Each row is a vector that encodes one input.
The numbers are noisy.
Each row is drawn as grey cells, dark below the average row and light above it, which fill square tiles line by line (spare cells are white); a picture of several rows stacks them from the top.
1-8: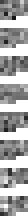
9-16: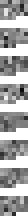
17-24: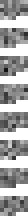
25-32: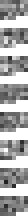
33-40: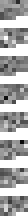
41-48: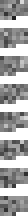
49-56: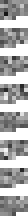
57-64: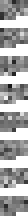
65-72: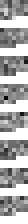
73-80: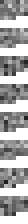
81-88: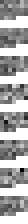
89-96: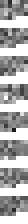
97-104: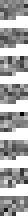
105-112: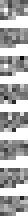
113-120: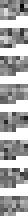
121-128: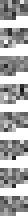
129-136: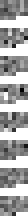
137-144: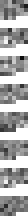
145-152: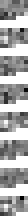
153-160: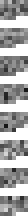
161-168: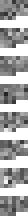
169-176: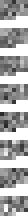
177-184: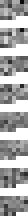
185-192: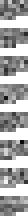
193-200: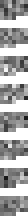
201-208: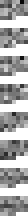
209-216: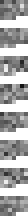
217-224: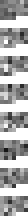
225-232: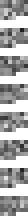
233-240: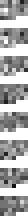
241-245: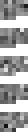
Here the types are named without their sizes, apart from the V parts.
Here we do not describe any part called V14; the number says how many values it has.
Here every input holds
a point on a line, together with either a point on a line, or a value of V14.
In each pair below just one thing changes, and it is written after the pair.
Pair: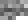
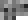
the value of V14
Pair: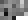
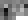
the value of V14
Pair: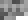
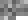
the place on the line
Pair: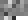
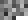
the place on the line
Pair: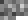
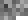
the place on the line
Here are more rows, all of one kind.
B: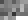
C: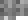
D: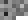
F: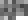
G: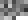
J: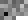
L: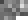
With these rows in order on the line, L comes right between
B and C.
